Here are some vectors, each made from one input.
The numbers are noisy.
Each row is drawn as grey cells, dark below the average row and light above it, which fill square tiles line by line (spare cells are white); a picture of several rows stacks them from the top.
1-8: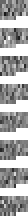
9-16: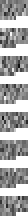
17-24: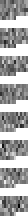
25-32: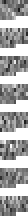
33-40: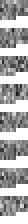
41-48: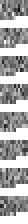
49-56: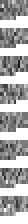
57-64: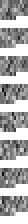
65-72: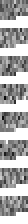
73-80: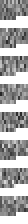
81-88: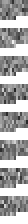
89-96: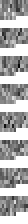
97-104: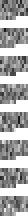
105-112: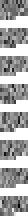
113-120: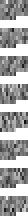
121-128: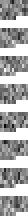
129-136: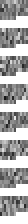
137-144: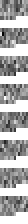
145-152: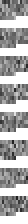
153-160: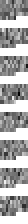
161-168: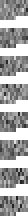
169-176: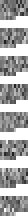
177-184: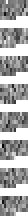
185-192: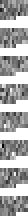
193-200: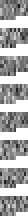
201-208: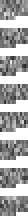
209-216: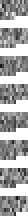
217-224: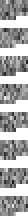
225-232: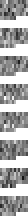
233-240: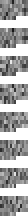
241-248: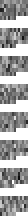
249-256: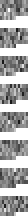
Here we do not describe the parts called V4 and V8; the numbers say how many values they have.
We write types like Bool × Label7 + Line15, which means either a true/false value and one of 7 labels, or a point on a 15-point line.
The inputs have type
Bool × Line5 × V8 + Line7 × (Line7 + V4).
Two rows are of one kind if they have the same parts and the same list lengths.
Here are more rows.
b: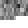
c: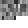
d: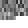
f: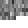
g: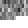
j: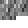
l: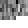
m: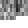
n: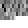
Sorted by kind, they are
b, d, g, m, n
c, f, j
l

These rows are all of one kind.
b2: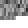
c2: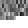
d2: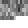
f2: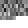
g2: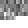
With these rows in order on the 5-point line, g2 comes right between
c2 and d2.
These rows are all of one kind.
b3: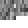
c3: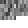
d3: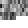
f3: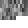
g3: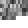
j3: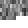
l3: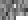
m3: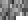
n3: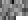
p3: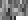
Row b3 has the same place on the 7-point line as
c3 and l3.
